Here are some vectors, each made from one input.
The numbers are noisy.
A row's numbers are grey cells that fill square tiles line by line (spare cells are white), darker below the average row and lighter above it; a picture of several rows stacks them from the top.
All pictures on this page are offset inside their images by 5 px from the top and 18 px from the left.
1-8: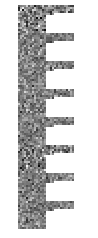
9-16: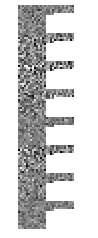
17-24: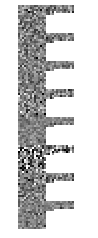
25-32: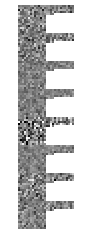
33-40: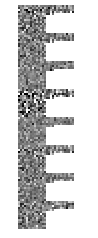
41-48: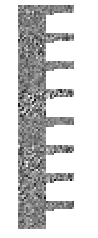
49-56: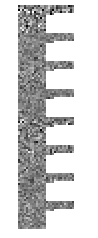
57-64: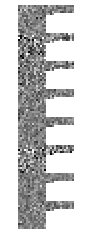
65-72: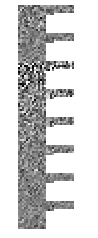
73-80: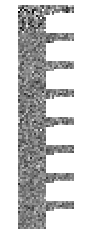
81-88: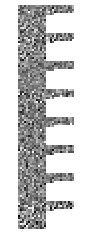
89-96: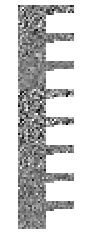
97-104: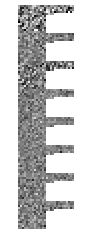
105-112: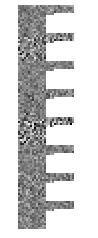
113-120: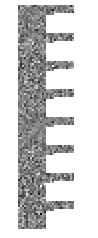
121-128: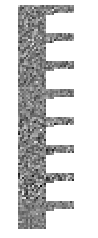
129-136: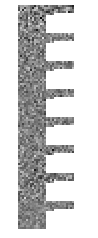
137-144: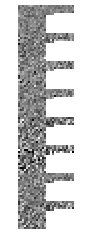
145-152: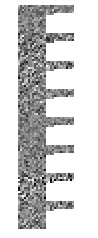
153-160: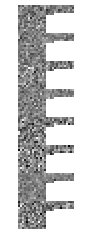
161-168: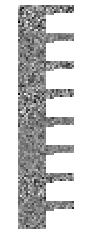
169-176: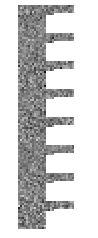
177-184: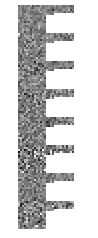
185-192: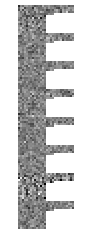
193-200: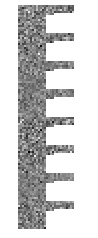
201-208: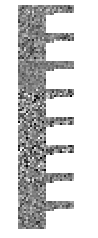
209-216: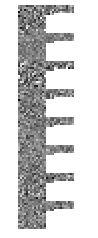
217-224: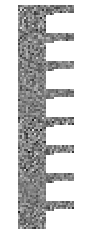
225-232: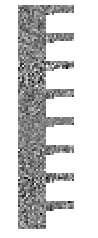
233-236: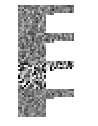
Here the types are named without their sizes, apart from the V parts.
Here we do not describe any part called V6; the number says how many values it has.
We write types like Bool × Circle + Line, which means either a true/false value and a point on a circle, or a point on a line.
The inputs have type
(Bool × Bool × Bool + Unit) × V6 + Circle.
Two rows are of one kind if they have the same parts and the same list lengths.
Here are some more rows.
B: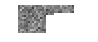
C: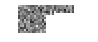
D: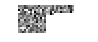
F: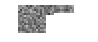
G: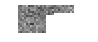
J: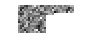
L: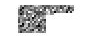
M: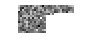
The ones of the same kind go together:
B, J
C, G, L
D, F, M

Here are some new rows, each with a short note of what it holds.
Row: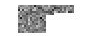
a point on a circle
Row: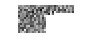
a point on a circle
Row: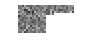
three true/false values and a value of V6
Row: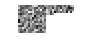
three true/false values and a value of V6
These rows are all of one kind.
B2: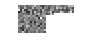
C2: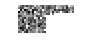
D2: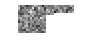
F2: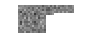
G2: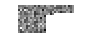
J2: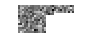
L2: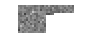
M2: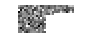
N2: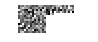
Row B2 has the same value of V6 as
G2 and M2.
